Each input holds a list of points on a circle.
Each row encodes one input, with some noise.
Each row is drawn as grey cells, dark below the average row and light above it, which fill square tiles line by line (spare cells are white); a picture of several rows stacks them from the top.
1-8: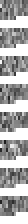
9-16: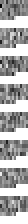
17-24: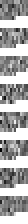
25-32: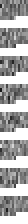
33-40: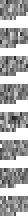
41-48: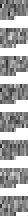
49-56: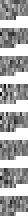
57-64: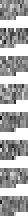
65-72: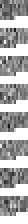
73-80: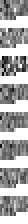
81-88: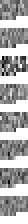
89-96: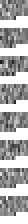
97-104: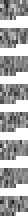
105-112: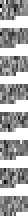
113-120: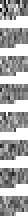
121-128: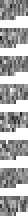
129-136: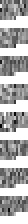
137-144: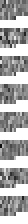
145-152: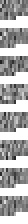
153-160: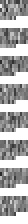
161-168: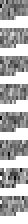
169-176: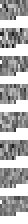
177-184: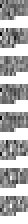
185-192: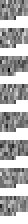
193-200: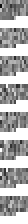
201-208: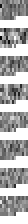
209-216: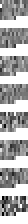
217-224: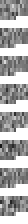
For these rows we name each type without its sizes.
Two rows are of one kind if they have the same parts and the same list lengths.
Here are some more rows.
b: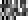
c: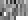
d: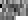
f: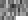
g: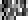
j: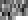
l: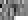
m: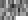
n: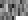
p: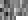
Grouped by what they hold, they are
b, g
c, p
d, f, j, l, m, n

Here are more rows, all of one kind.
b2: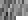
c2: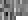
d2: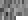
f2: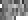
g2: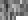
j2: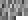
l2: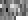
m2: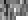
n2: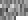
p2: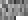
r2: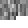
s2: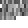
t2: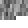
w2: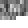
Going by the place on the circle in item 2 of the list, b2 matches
f2, j2 and n2.
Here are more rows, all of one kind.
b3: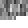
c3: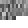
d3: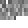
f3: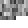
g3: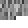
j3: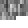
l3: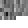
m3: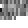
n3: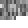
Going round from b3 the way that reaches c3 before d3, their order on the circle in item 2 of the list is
b3, n3, j3, c3, l3, m3, f3, g3, d3.
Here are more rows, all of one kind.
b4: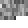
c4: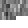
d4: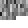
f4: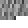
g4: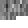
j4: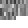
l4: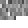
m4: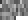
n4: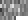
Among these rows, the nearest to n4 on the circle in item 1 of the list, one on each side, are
j4 and m4.
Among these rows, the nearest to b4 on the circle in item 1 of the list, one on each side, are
l4 and m4.
